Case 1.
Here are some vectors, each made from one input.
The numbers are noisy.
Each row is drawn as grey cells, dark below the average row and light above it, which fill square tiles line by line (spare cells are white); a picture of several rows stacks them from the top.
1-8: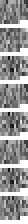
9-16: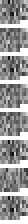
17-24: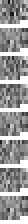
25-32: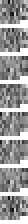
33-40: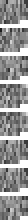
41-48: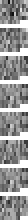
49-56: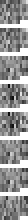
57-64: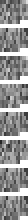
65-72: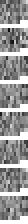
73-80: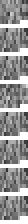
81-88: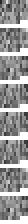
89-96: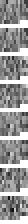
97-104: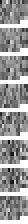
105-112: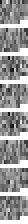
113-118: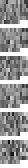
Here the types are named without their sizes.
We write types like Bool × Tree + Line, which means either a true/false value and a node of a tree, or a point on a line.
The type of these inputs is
Line.
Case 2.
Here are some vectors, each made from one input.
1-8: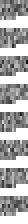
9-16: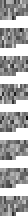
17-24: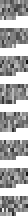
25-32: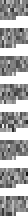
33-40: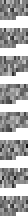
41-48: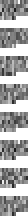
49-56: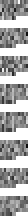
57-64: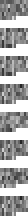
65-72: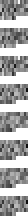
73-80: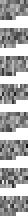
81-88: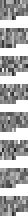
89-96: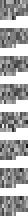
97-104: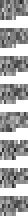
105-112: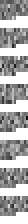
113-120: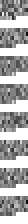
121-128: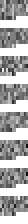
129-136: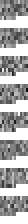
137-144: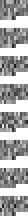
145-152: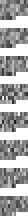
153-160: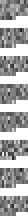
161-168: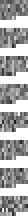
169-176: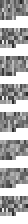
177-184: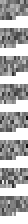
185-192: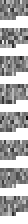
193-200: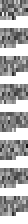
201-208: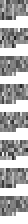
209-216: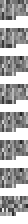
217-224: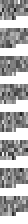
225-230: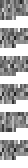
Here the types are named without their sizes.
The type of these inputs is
Line.
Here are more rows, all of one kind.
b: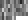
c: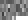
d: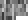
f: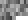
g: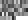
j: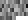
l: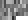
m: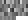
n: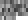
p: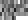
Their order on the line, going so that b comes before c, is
l, m, j, f, d, b, c, n, p, g.
